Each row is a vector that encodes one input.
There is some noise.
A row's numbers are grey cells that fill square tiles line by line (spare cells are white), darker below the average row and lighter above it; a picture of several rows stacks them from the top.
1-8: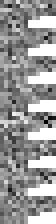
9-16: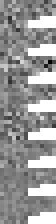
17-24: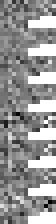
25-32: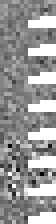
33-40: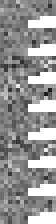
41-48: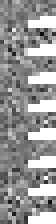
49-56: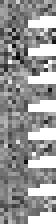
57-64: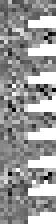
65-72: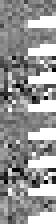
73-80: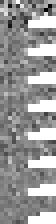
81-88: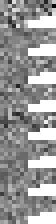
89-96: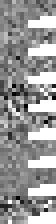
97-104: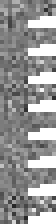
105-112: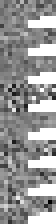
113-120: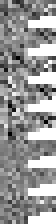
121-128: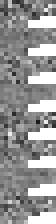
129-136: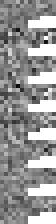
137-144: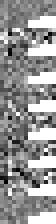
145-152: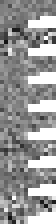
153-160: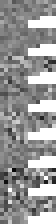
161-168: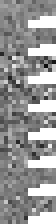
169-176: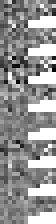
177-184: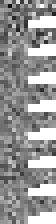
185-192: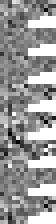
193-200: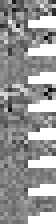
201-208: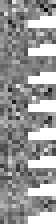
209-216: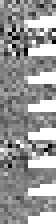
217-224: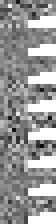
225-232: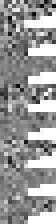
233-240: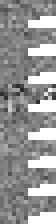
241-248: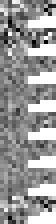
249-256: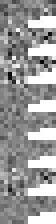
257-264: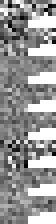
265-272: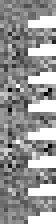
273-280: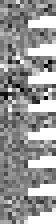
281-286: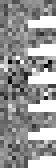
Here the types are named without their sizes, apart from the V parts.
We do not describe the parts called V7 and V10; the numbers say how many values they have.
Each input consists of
a value of V7, together with either a point on a circle, a true/false value and a value of V10, or a node of a tree.
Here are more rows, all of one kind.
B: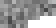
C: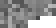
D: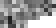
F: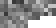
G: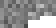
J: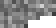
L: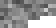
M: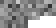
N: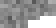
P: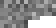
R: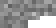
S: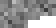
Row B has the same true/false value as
J, P and S.
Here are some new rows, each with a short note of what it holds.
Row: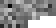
a node of a tree and a value of V7
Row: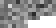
a node of a tree and a value of V7
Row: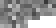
a point on a circle, a true/false value, a value of V7 and a value of V10
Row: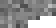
a point on a circle, a true/false value, a value of V7 and a value of V10
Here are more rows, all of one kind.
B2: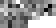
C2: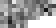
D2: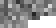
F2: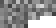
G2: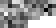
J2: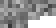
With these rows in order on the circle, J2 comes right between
C2 and F2.
